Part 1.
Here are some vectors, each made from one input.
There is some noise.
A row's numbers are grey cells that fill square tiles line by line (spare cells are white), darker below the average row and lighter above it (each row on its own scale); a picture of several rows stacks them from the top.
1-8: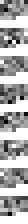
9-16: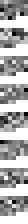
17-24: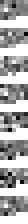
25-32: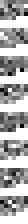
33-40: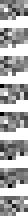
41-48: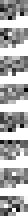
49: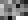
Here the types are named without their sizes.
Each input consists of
a node of a tree.
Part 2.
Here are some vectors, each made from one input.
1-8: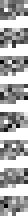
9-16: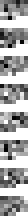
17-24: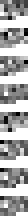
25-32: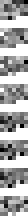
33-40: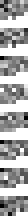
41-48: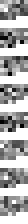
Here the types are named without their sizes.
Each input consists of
a node of a tree.
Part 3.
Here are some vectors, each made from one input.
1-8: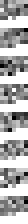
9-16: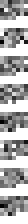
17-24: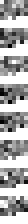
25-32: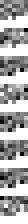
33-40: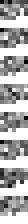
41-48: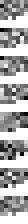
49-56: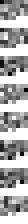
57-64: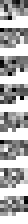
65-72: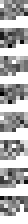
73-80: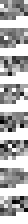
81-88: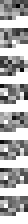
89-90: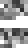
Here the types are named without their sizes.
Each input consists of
a node of a tree.
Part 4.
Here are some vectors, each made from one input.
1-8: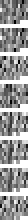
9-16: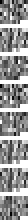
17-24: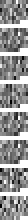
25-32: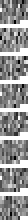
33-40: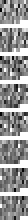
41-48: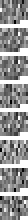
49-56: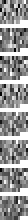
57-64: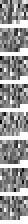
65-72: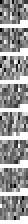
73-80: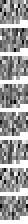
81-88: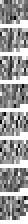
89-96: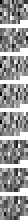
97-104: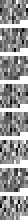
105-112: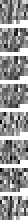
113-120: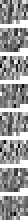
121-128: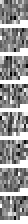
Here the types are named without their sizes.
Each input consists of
a point on a circle.
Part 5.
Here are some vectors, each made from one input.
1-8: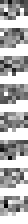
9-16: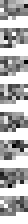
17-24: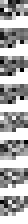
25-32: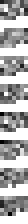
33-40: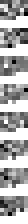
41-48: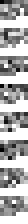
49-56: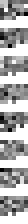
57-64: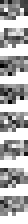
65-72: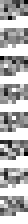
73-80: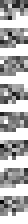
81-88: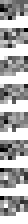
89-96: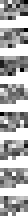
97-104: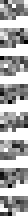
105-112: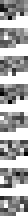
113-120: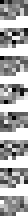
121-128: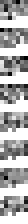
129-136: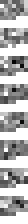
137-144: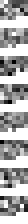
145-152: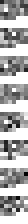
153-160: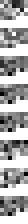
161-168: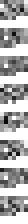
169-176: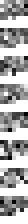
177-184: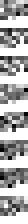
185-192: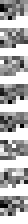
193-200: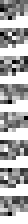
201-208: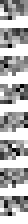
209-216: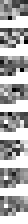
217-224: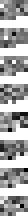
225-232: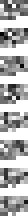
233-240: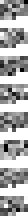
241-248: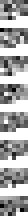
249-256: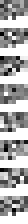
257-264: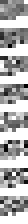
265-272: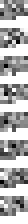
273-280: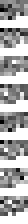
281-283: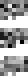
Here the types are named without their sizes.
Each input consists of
a node of a tree.
